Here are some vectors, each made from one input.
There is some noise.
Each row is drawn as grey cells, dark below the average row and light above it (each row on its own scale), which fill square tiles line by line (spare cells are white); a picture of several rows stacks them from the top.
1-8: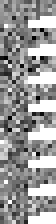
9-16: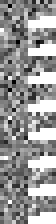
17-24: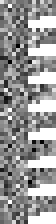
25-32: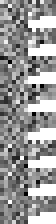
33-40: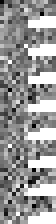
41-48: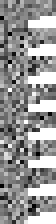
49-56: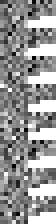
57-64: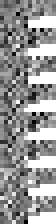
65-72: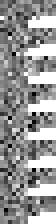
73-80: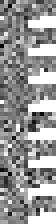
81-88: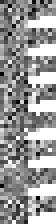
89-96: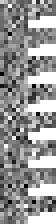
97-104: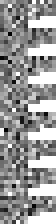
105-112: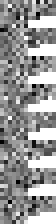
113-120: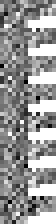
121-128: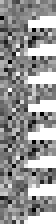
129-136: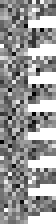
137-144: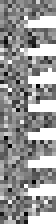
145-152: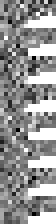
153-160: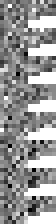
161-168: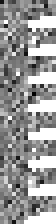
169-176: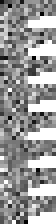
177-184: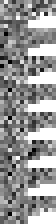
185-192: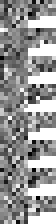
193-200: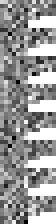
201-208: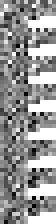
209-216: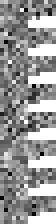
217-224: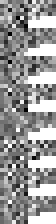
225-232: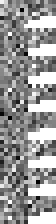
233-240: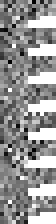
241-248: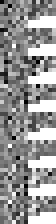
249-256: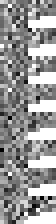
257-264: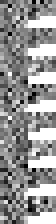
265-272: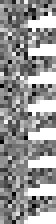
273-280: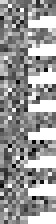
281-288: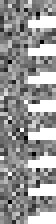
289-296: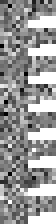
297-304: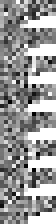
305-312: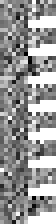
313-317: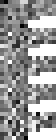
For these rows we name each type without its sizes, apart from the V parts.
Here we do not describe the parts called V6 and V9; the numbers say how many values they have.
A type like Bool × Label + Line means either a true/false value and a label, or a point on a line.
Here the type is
(Bool × Bool × Bool × Bool + Line) × Label × V6 × V9.
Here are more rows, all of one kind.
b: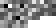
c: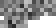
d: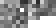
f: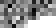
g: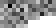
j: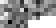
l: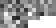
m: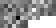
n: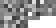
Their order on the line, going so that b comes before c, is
b, m, d, n, g, l, f, c, j.
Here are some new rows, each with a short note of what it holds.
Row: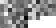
a label, four true/false values, a value of V6 and a value of V9
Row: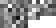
a label, a point on a line, a value of V6 and a value of V9
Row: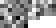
a label, a point on a line, a value of V6 and a value of V9
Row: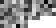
a label, four true/false values, a value of V6 and a value of V9
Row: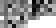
a label, a point on a line, a value of V6 and a value of V9
